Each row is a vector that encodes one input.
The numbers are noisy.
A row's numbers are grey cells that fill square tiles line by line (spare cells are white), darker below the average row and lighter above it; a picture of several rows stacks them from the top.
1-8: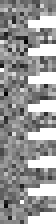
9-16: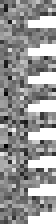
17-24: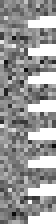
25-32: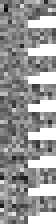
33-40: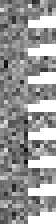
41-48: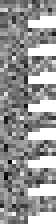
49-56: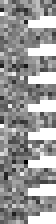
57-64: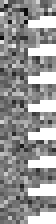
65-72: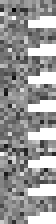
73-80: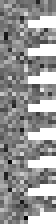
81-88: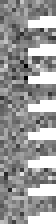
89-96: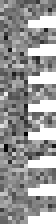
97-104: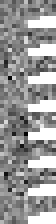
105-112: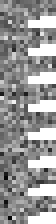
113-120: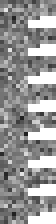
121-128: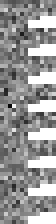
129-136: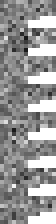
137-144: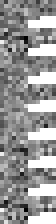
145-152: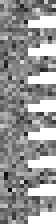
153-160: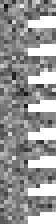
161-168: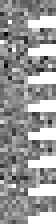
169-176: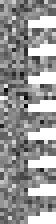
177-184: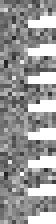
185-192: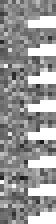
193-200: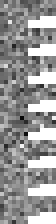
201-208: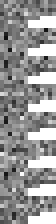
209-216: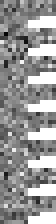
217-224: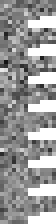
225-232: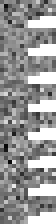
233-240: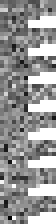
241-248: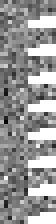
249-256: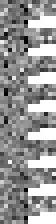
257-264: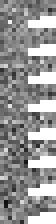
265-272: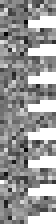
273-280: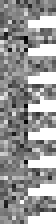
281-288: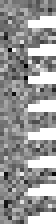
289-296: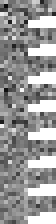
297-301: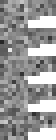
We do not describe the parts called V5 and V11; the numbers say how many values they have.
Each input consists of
a point on a 4-point line, together with either a point on a 10-point line, or a true/false value, a value of V5 and a value of V11.
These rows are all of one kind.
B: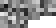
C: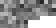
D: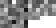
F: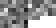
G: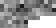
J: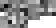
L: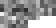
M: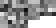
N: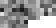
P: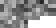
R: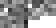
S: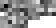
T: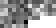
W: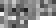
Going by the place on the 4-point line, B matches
J, M and S.
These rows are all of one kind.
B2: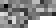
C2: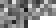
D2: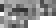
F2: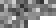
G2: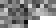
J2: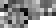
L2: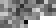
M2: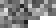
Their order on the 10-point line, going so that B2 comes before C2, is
L2, J2, G2, M2, B2, D2, F2, C2.
